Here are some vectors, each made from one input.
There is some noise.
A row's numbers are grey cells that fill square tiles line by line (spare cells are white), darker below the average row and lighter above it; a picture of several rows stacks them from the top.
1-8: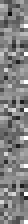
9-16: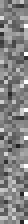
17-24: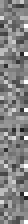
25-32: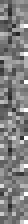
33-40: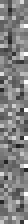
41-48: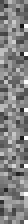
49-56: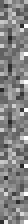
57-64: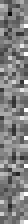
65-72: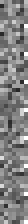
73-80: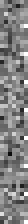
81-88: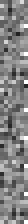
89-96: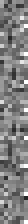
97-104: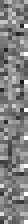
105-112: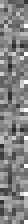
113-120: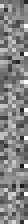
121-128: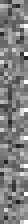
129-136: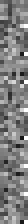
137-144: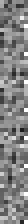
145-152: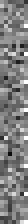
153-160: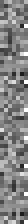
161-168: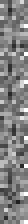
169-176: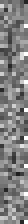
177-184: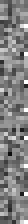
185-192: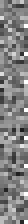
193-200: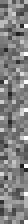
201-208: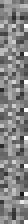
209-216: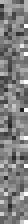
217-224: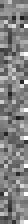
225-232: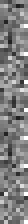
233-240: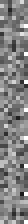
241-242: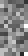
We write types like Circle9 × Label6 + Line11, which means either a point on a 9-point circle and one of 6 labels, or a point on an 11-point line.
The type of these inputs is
Circle9 + Line15.
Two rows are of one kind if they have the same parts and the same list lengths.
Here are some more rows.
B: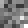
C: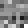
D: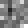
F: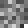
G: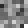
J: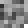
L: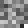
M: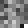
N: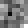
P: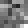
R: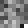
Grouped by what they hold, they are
B, D, N, P
C, F, G, J, L, M, R

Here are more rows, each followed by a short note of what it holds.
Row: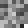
a point on a 9-point circle
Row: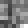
a point on a 15-point line
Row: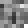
a point on a 9-point circle
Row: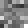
a point on a 15-point line
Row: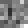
a point on a 15-point line
